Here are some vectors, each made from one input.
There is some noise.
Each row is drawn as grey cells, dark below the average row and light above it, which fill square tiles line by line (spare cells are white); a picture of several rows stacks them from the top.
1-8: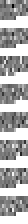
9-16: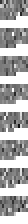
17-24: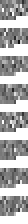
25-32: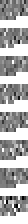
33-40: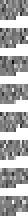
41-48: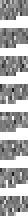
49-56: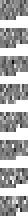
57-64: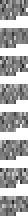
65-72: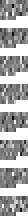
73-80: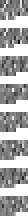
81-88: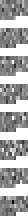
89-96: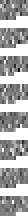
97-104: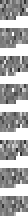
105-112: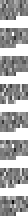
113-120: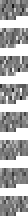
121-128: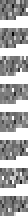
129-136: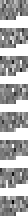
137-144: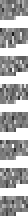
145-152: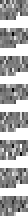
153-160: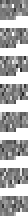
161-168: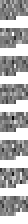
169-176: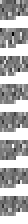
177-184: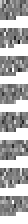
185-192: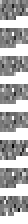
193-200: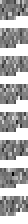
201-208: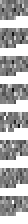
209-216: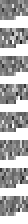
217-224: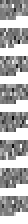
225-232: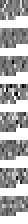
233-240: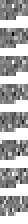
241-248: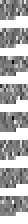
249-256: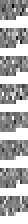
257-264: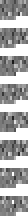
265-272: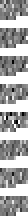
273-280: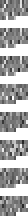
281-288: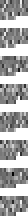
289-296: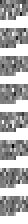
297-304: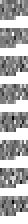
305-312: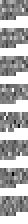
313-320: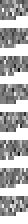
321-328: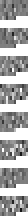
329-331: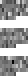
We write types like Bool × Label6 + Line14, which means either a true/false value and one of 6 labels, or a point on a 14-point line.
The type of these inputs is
List2(Line10).
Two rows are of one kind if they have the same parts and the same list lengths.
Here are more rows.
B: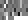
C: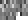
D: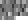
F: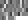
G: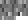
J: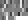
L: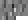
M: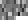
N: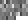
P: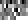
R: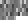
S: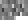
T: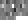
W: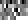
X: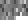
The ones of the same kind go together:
B, D, F, G, J, M, R, S, T, X
C, L, N
P, W

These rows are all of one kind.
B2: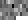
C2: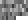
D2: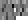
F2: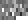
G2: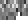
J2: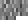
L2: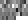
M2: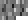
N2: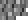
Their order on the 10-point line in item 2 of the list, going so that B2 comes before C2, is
B2, N2, M2, D2, G2, J2, F2, L2, C2.
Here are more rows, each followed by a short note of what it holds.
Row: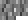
a list of two items
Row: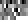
the empty list
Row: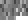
a list of one item
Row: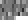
a list of one item
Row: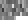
a list of one item
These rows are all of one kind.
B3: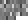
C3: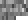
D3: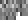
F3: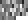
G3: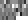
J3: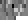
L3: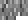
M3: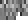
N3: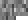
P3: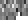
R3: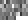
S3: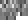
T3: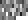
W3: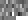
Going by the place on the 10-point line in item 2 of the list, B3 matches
C3, G3, R3 and W3.
